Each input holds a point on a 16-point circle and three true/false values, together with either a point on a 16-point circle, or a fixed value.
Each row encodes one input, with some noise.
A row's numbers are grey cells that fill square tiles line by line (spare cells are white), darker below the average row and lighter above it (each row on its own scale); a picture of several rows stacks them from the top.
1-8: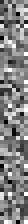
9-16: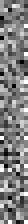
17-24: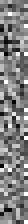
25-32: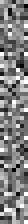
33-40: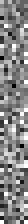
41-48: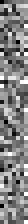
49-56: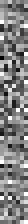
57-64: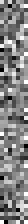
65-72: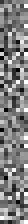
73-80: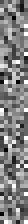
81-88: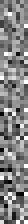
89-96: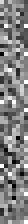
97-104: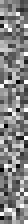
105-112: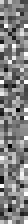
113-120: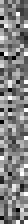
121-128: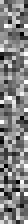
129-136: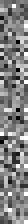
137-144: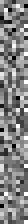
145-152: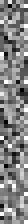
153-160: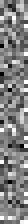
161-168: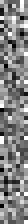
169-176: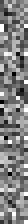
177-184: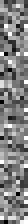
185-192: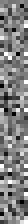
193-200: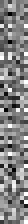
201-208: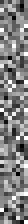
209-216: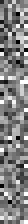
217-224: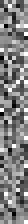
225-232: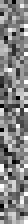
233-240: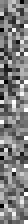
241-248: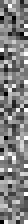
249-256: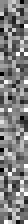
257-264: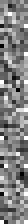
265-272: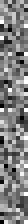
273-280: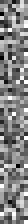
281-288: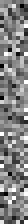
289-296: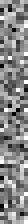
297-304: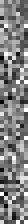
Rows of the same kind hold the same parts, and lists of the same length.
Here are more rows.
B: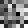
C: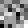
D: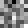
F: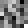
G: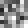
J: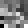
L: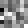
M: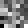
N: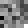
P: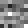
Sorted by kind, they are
B, F, J, L, M, N, P
C, D, G

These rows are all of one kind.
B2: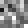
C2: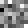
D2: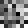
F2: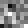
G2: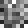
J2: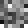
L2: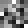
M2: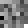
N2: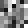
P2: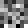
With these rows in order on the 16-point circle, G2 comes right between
B2 and L2.
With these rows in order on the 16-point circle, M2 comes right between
F2 and N2.
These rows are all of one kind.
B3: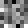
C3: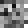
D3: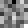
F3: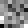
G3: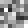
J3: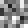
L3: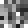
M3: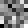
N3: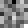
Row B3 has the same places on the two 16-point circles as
C3, D3 and N3.
